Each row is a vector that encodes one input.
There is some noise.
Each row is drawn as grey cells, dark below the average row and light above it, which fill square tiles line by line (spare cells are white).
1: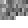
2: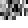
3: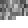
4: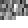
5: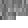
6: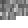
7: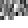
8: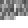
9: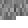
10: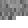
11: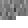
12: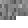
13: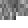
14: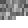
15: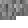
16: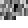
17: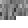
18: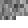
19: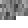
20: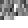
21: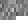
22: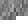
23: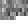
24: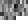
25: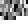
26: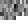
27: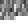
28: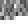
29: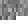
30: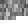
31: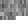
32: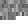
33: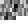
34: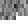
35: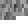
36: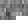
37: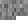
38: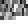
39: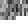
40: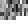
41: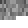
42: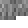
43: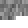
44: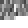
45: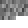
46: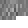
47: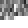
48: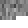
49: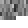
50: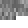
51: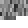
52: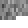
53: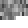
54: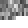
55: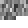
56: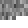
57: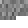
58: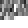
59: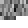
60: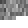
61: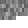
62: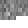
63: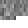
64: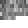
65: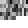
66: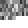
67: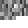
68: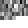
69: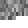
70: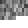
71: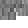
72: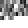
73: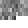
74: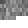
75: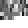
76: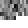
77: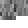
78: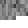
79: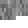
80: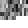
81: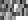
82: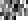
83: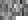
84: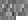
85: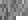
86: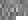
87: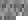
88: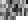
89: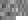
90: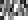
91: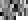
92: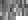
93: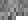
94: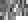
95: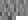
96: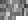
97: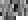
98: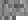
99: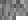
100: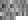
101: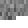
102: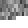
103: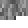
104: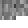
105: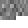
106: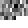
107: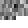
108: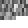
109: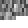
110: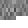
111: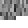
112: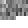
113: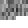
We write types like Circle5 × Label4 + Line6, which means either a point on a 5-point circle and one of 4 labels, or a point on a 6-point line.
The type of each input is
Bool × List2(Line4).
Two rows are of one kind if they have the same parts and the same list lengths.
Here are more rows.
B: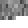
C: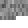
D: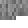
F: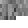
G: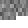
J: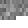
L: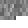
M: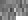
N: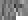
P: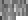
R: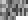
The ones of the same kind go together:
B, D, F, G, J, L
C, M, N, P
R

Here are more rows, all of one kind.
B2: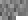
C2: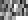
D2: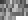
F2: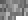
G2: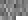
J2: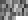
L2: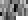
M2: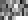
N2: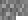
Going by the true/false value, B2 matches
L2 and M2.
